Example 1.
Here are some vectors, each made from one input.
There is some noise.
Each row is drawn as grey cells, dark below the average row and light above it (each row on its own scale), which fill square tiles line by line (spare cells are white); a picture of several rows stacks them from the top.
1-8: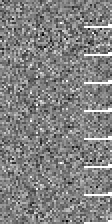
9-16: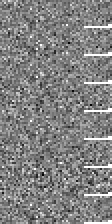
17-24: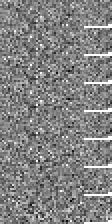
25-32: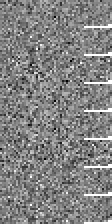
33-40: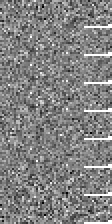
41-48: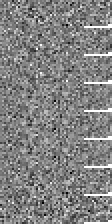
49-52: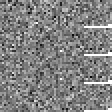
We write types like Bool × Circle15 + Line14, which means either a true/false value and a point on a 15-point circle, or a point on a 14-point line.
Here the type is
Label5.
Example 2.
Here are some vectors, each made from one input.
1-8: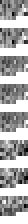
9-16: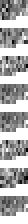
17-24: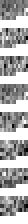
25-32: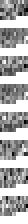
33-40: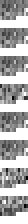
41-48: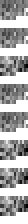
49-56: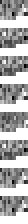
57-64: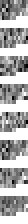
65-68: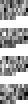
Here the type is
Line7.
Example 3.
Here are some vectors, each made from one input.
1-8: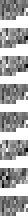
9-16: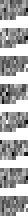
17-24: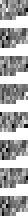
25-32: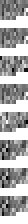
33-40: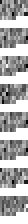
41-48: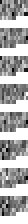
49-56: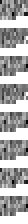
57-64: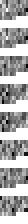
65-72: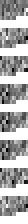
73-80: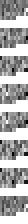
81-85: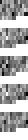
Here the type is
Line5.
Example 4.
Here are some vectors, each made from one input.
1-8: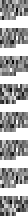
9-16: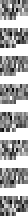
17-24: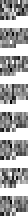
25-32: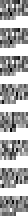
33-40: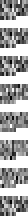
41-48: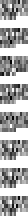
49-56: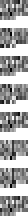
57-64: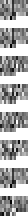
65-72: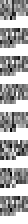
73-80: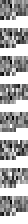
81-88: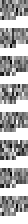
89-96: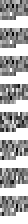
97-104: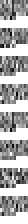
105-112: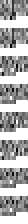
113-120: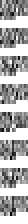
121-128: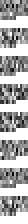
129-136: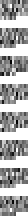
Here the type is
Bool × Bool × Bool.
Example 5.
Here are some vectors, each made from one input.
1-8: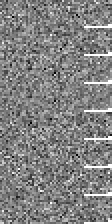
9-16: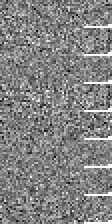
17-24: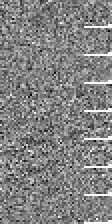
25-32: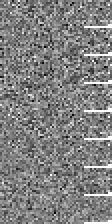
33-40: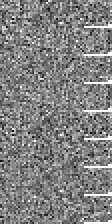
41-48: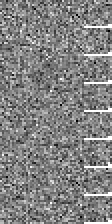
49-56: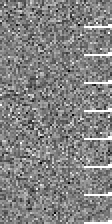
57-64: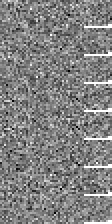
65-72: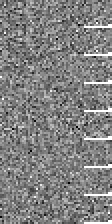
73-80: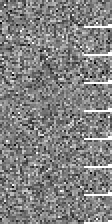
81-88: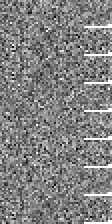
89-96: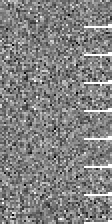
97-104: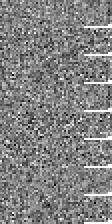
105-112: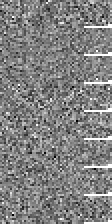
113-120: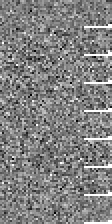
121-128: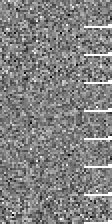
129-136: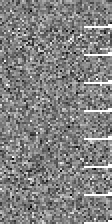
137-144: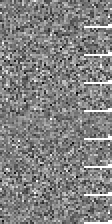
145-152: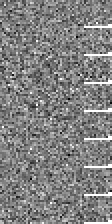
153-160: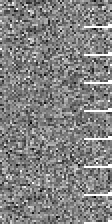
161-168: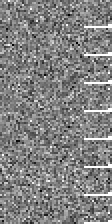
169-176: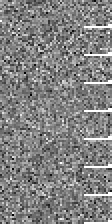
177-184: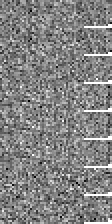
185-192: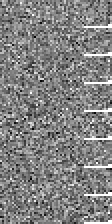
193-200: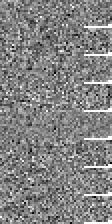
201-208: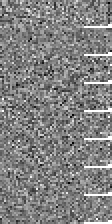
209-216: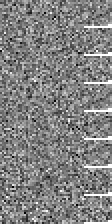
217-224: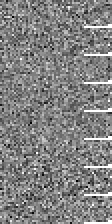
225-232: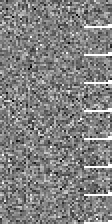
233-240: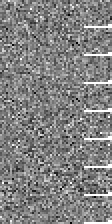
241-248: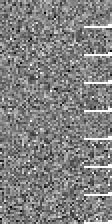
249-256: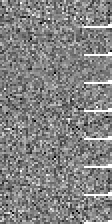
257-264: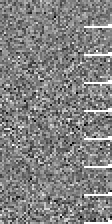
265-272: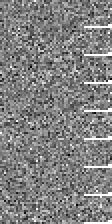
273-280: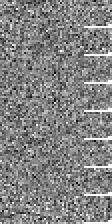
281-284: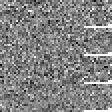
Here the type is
Label12.
